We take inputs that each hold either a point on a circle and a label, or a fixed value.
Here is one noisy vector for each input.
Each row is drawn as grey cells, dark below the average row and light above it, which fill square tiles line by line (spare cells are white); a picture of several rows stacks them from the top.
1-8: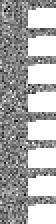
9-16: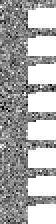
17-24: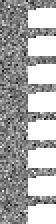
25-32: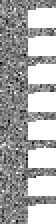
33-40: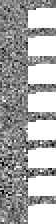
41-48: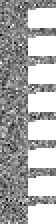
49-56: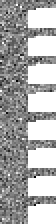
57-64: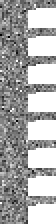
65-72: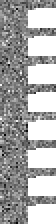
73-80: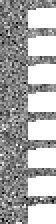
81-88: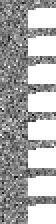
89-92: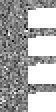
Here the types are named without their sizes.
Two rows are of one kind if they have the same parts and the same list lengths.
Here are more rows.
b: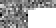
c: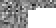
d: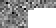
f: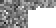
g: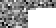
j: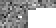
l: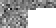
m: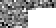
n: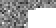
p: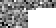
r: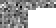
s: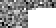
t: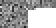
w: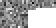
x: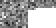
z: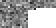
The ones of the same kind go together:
b, c, d, f, j, l, n, r, t, w, x, z
g, m, p, s

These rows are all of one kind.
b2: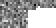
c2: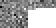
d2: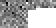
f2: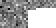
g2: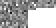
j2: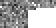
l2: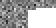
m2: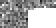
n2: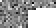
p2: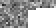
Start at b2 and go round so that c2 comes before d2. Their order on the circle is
b2, c2, m2, l2, j2, n2, p2, g2, f2, d2.
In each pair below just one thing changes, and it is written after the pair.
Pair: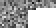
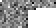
the label
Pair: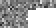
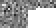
the place on the circle
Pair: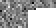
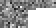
the label
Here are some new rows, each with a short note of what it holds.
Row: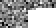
a fixed value
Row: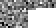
a fixed value
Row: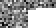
a fixed value
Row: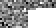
a fixed value
